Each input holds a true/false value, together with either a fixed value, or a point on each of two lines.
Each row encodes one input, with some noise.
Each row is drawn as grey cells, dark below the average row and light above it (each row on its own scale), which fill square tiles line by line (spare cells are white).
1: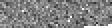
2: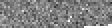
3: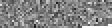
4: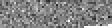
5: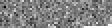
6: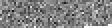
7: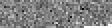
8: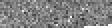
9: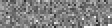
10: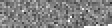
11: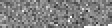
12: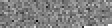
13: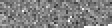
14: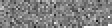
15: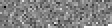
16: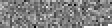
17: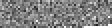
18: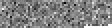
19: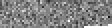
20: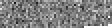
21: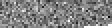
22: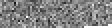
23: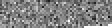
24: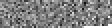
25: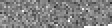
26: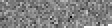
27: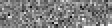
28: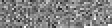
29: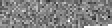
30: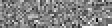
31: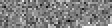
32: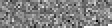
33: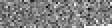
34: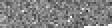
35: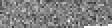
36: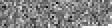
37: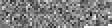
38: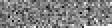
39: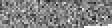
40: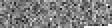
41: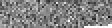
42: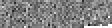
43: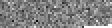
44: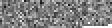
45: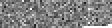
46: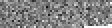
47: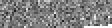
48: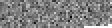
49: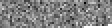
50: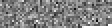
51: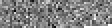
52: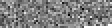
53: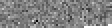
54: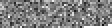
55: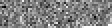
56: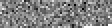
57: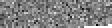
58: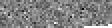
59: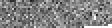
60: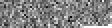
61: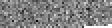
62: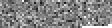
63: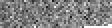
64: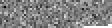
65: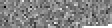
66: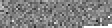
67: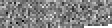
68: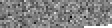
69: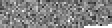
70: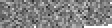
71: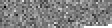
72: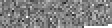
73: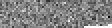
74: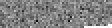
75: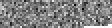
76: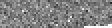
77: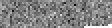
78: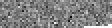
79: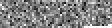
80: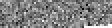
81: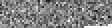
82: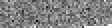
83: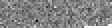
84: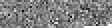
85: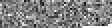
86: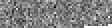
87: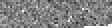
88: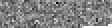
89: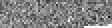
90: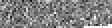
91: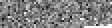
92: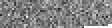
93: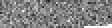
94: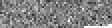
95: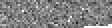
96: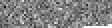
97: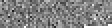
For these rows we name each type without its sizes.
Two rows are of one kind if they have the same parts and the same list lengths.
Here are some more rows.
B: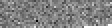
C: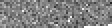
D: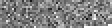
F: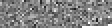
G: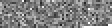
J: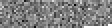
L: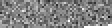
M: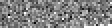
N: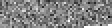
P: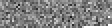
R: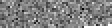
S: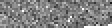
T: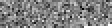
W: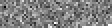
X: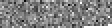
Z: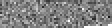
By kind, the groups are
B, D, F, G, J, M, P, R, T, W, X
C, L, N, S, Z

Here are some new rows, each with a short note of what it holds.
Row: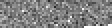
a true/false value
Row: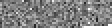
a point on each of two lines and a true/false value
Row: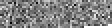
a point on each of two lines and a true/false value
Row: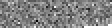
a point on each of two lines and a true/false value
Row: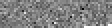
a point on each of two lines and a true/false value
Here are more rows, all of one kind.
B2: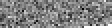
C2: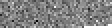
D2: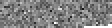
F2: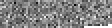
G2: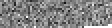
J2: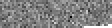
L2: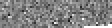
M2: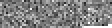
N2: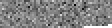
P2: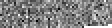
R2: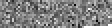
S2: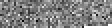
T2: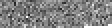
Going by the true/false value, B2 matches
C2, D2, J2 and L2.
